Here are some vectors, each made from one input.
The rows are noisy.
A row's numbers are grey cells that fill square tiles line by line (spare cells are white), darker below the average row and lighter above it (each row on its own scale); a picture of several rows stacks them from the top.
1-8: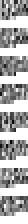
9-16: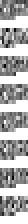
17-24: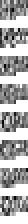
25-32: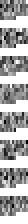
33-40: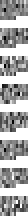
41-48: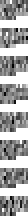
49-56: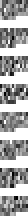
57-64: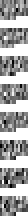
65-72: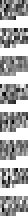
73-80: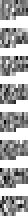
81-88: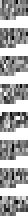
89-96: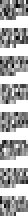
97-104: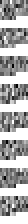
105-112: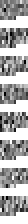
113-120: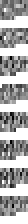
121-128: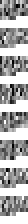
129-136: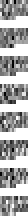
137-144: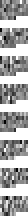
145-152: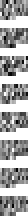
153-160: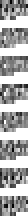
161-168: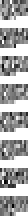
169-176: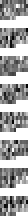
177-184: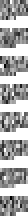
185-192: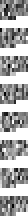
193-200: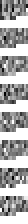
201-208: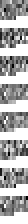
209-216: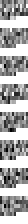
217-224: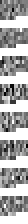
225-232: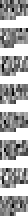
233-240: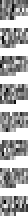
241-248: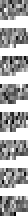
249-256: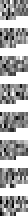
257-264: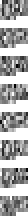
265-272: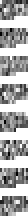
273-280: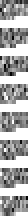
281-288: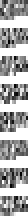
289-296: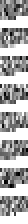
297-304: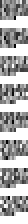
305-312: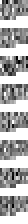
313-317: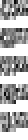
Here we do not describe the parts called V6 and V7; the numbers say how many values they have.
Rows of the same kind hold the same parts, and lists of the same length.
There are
2 kinds of row.
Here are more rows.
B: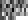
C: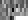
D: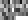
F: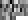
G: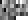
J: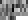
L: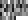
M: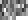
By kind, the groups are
B, C, F, J, L, M
D, G

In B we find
a true/false value, a value of V6 and a value of V7.
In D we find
a point on an 11-point line and a true/false value.
